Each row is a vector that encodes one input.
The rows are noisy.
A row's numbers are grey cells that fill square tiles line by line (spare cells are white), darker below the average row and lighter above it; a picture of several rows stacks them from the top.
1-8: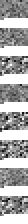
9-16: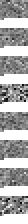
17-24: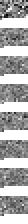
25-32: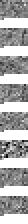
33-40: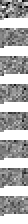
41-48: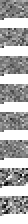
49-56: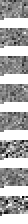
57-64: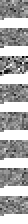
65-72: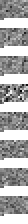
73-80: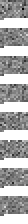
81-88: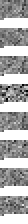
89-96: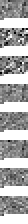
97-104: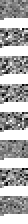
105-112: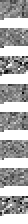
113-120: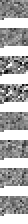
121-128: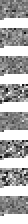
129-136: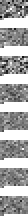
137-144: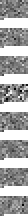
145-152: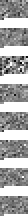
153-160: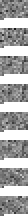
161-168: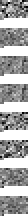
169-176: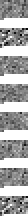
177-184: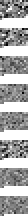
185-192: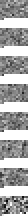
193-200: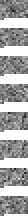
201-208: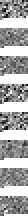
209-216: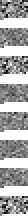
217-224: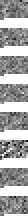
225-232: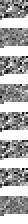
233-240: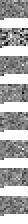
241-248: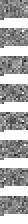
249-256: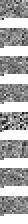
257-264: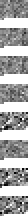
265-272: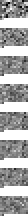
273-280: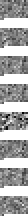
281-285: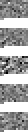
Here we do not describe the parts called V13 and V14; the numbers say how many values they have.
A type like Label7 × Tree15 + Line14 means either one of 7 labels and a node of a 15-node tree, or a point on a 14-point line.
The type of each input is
(Circle18 + Unit) × V13 × V14 + Line9.
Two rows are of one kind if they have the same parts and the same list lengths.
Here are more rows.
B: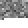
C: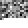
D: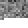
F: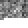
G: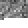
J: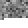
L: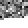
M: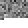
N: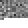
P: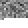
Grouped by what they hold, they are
B, J, N, P
C, L
D, F, G, M

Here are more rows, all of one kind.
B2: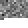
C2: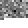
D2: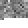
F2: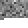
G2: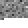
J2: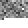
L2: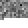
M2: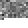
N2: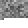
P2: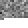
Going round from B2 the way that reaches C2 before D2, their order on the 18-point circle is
B2, C2, F2, N2, P2, D2, J2, L2, M2, G2.
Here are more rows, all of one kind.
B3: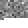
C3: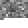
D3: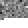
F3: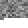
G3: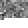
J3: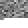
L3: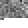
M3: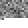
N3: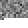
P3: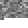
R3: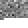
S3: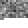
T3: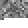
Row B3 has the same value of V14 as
D3, J3 and M3.
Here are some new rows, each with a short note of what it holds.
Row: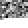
a point on a 9-point line
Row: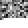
a point on a 9-point line
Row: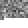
a point on an 18-point circle, a value of V13 and a value of V14
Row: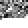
a point on a 9-point line
